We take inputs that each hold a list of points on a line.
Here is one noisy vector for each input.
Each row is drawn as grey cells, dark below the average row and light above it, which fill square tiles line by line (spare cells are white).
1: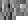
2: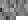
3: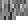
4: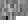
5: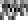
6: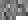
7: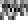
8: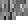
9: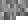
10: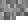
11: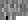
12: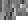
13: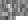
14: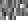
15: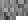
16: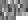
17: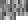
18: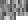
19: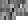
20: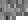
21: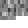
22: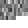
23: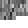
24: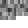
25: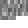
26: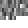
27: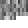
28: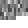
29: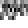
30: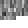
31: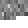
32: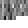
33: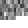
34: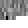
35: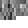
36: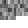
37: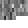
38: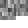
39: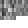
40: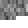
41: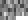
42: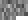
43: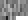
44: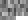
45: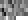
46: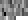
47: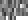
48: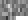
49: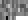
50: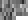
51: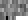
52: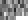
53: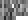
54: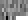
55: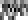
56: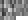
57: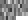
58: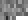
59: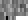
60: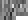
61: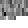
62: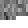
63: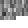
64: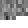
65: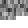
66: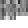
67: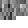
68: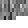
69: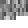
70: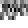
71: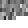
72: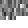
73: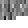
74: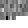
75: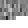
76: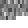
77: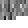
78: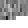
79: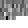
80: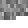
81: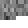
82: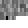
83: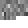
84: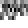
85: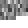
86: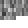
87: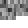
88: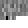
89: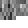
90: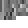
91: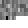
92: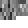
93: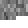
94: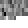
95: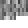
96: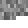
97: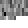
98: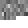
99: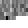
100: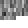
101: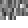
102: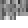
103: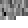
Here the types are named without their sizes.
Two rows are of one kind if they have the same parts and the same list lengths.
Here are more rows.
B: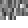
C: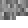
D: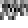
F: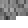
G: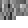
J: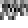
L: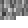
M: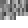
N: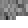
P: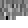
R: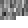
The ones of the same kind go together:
B, L, M, R
C, G, P
D, J
F, N

